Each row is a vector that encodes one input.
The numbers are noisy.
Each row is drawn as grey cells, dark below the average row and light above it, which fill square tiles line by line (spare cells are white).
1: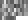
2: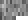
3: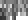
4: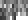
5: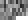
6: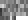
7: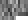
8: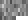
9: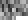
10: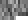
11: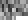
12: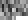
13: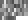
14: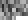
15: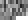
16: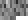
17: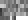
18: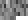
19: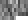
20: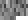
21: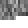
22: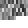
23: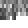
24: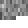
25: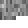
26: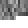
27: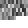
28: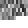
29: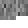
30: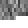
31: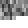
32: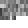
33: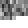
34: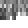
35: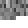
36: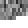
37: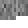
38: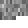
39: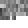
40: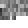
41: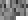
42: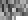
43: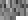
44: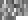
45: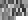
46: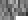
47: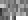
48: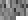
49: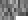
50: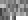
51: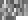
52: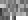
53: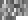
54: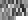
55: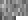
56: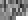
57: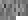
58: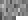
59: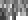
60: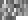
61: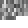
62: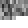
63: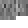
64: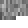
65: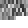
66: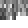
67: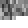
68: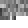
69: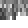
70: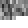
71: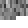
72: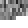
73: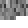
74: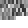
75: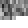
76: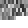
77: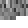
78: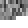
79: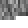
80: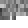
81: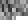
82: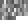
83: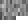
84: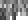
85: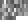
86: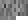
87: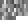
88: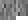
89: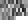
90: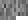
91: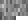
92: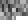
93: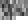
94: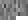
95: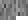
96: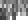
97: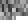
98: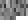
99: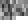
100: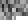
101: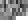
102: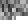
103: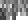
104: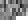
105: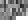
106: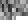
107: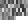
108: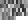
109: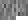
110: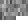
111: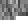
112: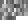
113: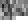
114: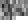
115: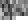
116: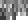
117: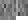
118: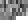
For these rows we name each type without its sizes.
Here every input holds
a node of a tree.
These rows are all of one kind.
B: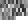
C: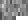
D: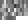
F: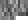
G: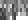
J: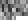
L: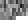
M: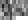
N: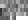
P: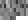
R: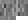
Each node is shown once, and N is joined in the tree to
C and G.
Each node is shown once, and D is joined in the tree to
C.
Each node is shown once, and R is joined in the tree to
C, F and P.
